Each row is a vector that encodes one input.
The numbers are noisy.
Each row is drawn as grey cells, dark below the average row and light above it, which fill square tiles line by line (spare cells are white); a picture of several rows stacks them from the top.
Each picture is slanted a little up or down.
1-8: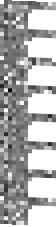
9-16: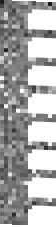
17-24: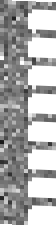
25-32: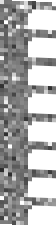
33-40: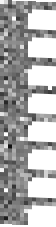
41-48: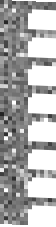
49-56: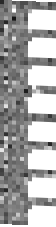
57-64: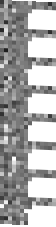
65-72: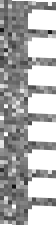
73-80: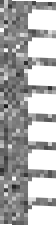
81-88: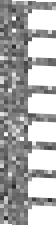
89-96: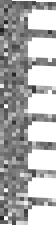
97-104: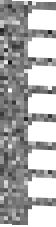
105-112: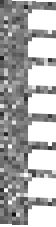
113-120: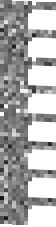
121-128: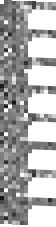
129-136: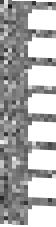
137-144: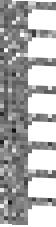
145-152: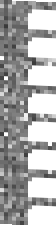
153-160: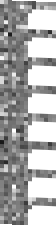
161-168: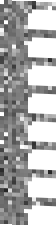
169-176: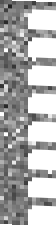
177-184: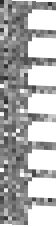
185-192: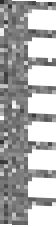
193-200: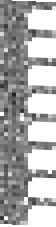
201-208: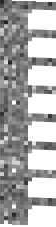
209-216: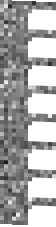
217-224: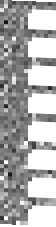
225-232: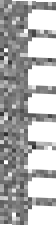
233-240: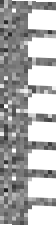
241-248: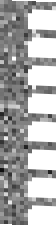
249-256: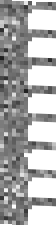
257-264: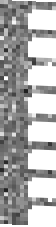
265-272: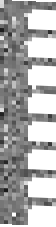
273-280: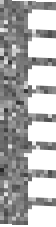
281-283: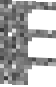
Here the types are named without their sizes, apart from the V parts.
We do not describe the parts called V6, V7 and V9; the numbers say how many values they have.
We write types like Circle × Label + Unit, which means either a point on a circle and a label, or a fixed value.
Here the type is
Bool × Bool × Bool × V6 + Line × (Line + V7) + V9.
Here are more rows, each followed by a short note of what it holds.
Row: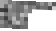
a point on a line and a value of V7
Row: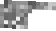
a value of V9
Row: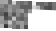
a point on a line and a value of V7
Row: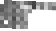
a value of V9
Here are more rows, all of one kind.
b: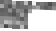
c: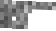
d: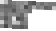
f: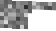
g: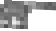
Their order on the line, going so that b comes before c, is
g, d, b, c, f.
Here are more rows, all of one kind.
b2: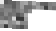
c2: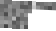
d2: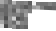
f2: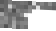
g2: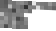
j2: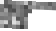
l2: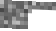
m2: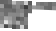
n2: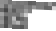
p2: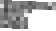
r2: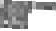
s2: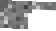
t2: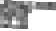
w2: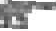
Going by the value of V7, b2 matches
j2, l2, r2 and t2.
